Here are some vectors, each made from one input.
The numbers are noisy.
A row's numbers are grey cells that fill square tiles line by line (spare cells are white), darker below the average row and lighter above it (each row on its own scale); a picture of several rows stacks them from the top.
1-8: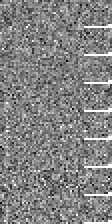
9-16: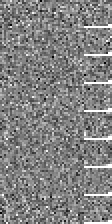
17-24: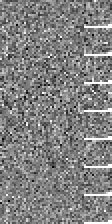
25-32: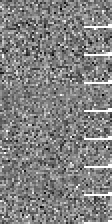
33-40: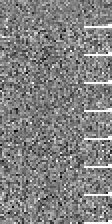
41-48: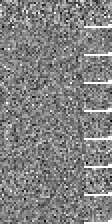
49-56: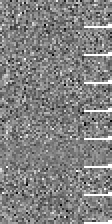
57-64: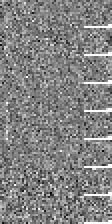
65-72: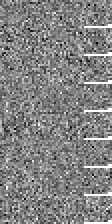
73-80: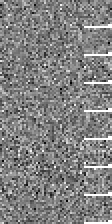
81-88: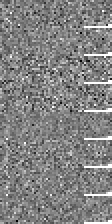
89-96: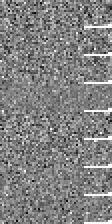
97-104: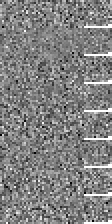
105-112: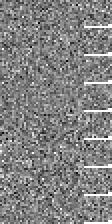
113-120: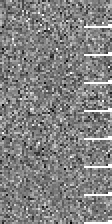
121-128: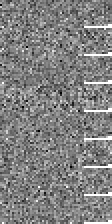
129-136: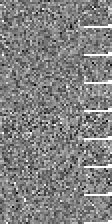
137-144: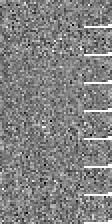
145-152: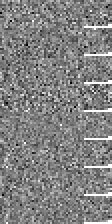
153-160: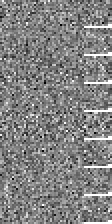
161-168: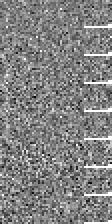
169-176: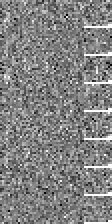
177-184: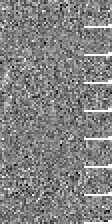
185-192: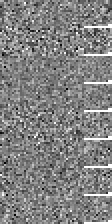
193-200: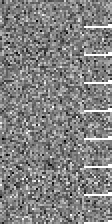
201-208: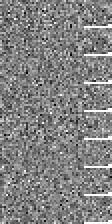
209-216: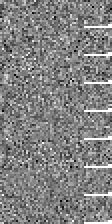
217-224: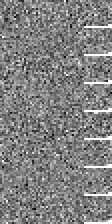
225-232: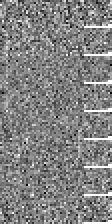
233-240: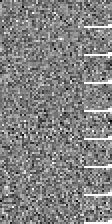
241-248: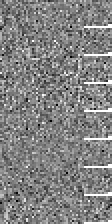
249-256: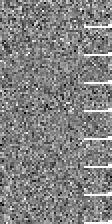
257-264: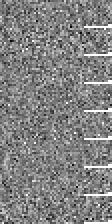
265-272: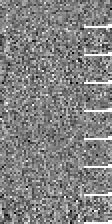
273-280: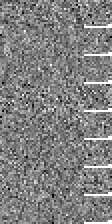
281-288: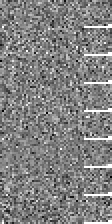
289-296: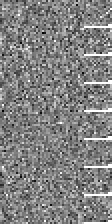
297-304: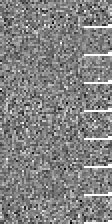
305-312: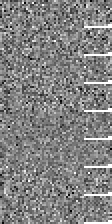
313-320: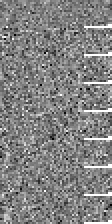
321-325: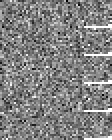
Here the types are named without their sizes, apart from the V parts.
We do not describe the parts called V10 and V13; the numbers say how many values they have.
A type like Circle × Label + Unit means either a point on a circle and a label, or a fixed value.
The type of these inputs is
Bool × V10 + (Tree + Unit) × V13.
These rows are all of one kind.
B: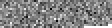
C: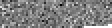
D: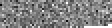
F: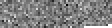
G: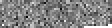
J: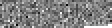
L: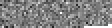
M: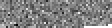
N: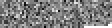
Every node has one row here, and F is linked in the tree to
J and N.
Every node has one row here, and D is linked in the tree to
L.
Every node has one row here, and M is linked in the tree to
C and J.
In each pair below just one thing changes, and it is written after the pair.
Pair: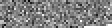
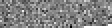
the true/false value
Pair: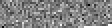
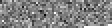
the value of V10
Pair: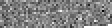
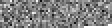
the value of V10
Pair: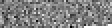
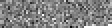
the true/false value
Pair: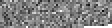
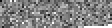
the true/false value
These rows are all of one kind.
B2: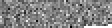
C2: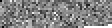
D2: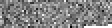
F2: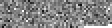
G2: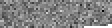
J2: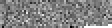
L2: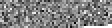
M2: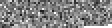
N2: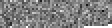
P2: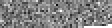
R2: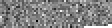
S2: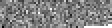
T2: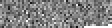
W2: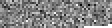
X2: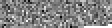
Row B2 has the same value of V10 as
D2, J2, R2 and T2.
